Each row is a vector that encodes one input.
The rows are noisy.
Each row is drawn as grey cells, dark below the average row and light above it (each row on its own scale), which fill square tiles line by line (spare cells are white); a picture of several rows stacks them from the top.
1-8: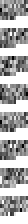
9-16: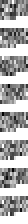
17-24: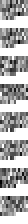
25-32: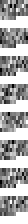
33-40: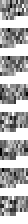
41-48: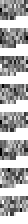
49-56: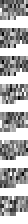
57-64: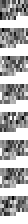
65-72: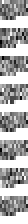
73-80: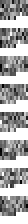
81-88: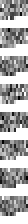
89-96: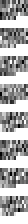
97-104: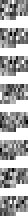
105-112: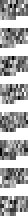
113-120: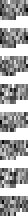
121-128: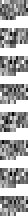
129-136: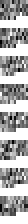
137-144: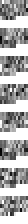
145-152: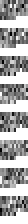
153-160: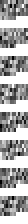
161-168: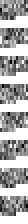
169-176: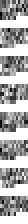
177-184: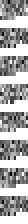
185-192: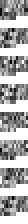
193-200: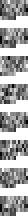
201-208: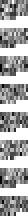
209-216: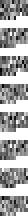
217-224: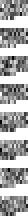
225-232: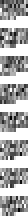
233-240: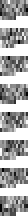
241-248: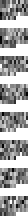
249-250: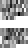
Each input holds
four true/false values.
